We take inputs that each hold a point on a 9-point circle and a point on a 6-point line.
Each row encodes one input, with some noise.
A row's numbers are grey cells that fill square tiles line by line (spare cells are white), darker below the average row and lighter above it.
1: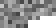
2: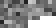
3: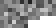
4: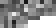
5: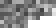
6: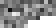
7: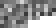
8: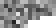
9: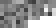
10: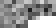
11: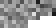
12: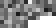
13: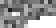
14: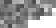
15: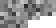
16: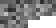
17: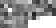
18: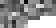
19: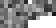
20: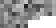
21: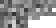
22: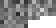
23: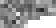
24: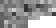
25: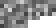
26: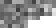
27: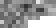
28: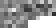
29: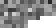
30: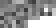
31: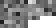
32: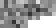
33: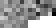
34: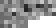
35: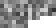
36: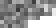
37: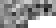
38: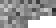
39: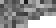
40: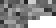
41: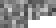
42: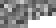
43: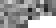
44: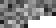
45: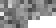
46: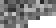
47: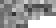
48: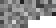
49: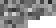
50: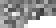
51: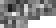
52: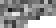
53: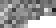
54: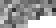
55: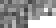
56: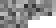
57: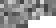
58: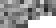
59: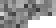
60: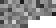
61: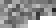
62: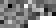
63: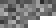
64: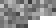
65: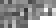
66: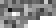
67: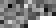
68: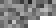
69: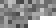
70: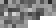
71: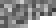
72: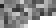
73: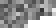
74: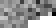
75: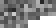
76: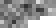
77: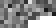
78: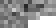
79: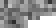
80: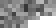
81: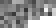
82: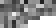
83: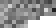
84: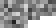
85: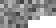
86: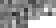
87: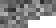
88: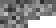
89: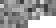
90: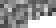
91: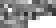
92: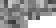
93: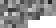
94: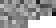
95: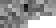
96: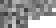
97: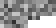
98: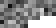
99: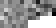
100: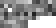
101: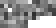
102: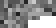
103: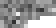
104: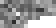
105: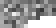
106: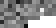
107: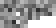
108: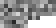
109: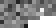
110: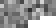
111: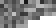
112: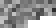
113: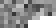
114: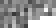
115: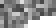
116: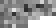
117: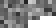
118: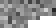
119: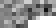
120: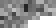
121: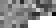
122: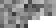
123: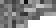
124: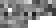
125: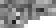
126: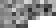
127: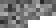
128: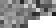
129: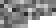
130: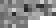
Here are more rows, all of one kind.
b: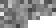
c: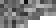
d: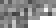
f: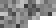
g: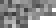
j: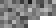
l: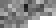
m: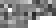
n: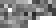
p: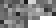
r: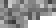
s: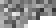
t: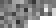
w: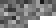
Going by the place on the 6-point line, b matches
f, l, t and w.
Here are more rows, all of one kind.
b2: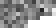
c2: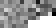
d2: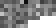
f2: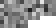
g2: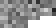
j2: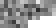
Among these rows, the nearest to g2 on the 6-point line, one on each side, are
d2 and f2.
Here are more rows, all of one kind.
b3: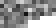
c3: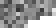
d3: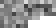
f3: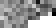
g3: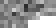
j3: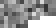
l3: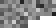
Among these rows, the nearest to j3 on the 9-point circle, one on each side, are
d3 and f3.
